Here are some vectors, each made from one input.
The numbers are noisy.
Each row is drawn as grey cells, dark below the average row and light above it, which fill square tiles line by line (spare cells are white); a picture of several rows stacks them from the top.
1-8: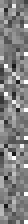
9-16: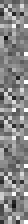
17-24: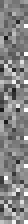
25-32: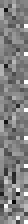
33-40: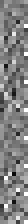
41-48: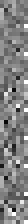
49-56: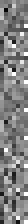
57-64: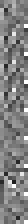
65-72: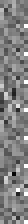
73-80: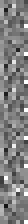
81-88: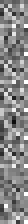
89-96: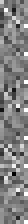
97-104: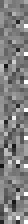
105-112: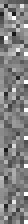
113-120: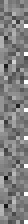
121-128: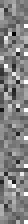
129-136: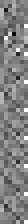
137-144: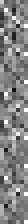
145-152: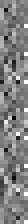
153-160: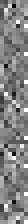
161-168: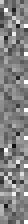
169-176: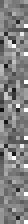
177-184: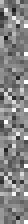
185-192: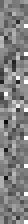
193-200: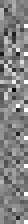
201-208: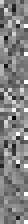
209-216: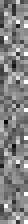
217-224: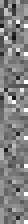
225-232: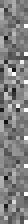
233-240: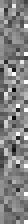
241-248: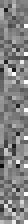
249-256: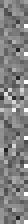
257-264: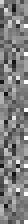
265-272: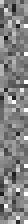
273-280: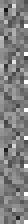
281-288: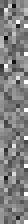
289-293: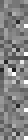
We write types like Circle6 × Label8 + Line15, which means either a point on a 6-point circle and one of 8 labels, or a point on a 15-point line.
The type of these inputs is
Bool × (Line3 × Line4 + Unit) + Line11.
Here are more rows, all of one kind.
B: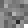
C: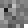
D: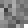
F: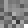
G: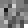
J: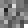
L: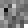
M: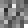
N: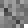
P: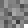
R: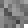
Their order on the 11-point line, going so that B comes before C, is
F, P, B, R, N, D, C, L, G, J, M.
